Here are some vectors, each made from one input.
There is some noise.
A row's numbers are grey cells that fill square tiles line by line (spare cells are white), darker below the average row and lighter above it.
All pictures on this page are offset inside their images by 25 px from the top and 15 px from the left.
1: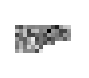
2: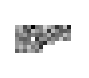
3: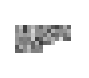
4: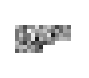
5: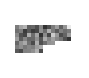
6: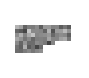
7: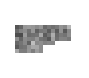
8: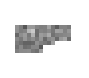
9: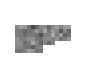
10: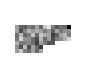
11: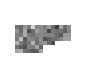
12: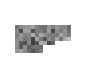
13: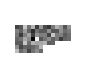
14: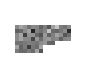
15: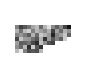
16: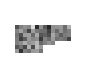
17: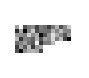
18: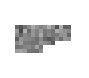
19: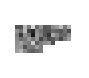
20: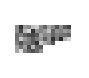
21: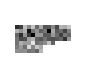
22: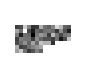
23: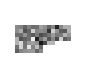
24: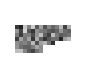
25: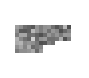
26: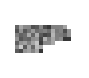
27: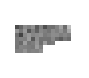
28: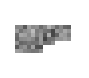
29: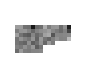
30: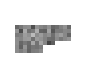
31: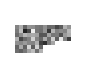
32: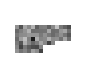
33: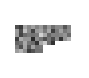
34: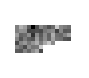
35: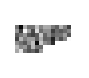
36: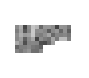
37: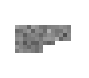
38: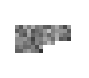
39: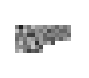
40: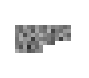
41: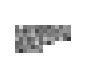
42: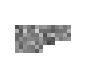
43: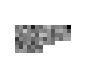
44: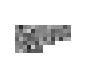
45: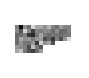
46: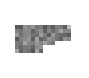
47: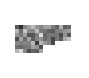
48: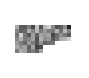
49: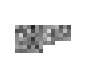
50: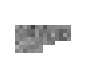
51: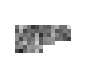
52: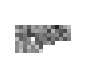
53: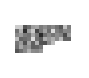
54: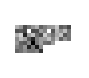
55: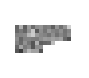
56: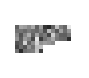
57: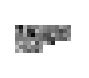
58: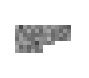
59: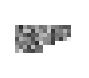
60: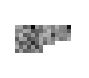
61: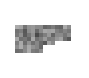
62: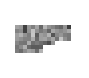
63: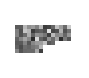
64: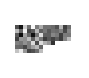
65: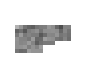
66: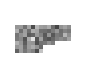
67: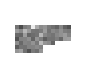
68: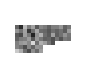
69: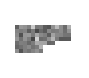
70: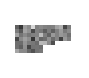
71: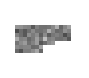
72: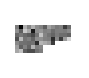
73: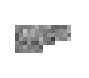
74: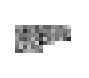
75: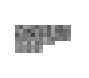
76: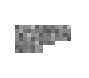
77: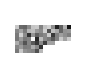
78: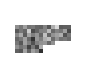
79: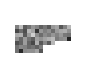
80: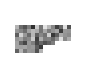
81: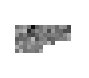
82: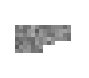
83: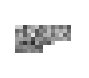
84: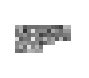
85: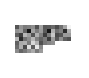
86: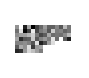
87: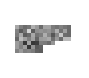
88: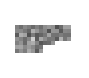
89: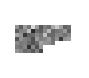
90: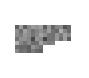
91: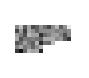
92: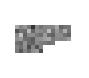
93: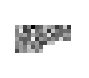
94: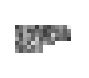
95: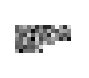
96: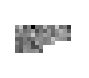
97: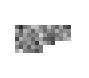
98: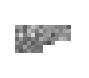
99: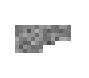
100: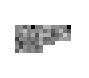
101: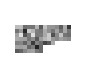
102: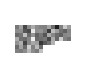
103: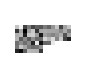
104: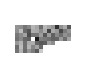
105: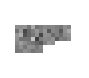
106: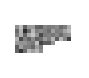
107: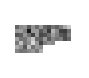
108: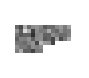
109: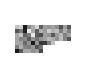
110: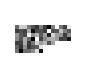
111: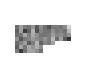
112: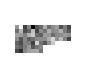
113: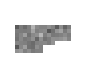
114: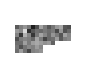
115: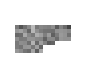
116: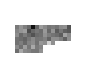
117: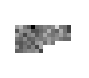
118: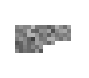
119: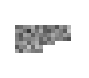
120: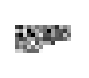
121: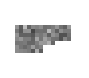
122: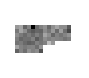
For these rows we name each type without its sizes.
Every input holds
a true/false value, together with either a fixed value, or two labels.
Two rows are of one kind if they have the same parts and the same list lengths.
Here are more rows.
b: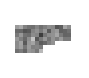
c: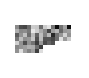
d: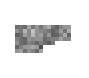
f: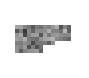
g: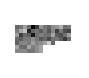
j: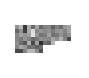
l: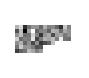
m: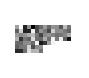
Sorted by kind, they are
b, c, d, f, j, l
g, m

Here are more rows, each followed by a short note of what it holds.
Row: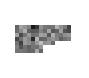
a true/false value
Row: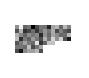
a true/false value
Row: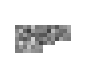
two labels and a true/false value
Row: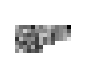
a true/false value
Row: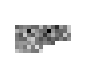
two labels and a true/false value
